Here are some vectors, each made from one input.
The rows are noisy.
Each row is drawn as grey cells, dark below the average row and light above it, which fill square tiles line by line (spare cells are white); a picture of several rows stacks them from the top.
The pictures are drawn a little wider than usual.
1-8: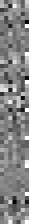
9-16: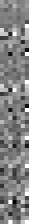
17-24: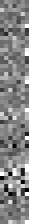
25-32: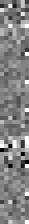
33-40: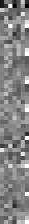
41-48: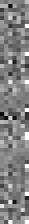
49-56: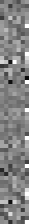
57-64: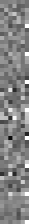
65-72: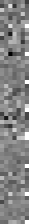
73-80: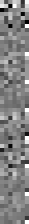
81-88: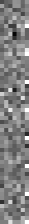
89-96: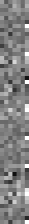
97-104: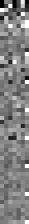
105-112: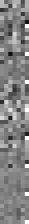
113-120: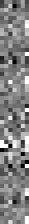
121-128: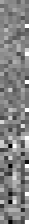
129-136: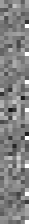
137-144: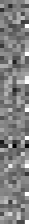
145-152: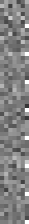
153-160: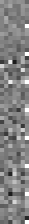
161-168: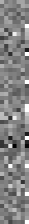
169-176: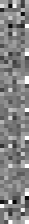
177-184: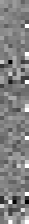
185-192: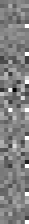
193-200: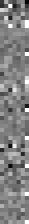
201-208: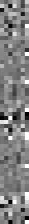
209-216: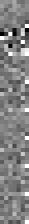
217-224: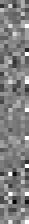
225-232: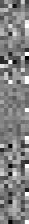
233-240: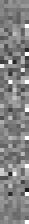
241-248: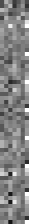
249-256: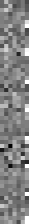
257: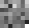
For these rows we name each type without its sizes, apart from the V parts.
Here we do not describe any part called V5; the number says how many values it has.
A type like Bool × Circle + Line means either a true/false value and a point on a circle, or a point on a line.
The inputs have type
Bool × Bool × Bool × Bool + Line × List(V5).
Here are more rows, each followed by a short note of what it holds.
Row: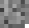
a point on a line, together with a list of one item
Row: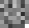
a point on a line, together with a list of one item
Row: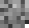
four true/false values
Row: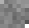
four true/false values
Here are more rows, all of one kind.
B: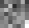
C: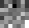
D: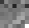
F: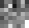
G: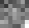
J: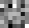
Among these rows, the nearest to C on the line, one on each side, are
D and F.
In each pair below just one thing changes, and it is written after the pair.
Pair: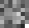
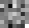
the value of V5 in item 2 of the list
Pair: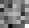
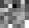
the place on the line
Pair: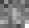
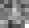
the value of V5 in item 2 of the list
